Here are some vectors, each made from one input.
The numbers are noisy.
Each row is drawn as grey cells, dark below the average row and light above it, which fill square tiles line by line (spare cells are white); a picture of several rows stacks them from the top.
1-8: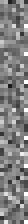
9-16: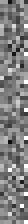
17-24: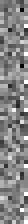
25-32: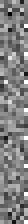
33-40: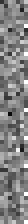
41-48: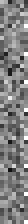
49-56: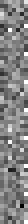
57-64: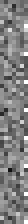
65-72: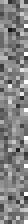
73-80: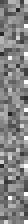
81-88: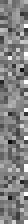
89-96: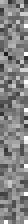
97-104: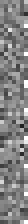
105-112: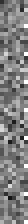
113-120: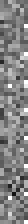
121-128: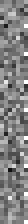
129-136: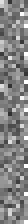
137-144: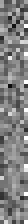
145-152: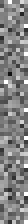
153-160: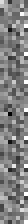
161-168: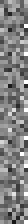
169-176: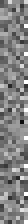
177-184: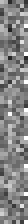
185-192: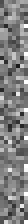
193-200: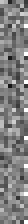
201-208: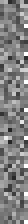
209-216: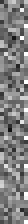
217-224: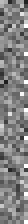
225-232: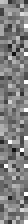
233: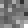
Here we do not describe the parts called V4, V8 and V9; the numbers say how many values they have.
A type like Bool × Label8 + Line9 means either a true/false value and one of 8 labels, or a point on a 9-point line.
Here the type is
Bool × Label6 × V4 × V8 × V9 + List2(Line6).
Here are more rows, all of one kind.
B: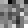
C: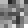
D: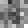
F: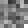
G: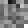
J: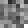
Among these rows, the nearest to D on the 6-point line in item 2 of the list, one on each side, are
F and J.
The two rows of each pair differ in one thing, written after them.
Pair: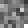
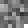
the value of V8
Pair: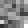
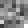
the true/false value
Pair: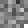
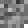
the true/false value
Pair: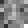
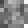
the value of V4
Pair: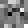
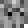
the label
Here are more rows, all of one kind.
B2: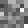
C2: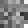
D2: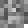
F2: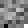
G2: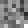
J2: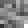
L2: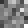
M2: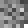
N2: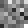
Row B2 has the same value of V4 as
C2, L2 and N2.
